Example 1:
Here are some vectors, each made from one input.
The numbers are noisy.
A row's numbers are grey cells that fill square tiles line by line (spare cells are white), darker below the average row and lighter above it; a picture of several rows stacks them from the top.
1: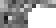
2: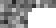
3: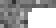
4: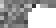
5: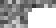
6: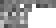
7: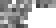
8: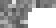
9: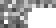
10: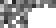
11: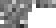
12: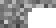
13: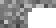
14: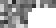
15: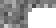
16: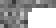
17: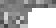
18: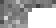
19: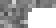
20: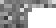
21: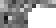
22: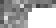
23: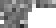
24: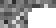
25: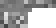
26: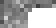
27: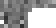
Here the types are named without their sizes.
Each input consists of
three true/false values.
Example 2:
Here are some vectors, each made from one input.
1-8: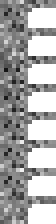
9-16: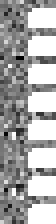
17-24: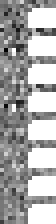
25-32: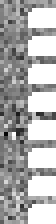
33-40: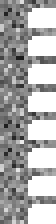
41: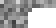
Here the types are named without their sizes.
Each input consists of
a point on a line.
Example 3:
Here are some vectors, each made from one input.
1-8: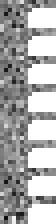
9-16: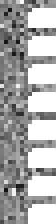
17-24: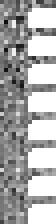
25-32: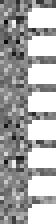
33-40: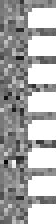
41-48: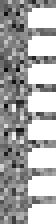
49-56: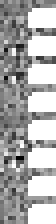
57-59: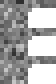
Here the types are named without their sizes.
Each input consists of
a point on a line.
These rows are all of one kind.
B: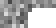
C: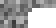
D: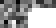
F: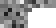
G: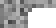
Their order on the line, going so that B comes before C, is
D, B, G, C, F.
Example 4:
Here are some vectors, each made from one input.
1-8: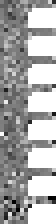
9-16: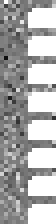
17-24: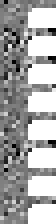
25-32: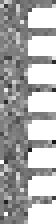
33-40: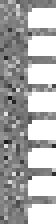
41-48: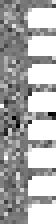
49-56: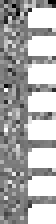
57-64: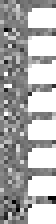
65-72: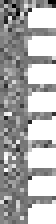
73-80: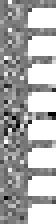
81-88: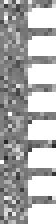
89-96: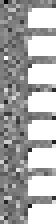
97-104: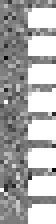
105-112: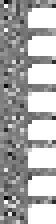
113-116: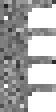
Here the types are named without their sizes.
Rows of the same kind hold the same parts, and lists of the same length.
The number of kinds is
2.
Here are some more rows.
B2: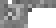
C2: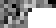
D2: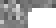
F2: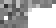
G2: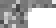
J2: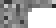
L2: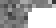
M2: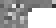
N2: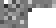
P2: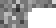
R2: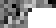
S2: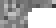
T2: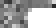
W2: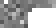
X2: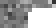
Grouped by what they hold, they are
B2, D2, F2, G2, J2, L2, M2, N2, P2, S2, T2, W2, X2
C2, R2

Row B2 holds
four true/false values.
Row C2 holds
a fixed value.
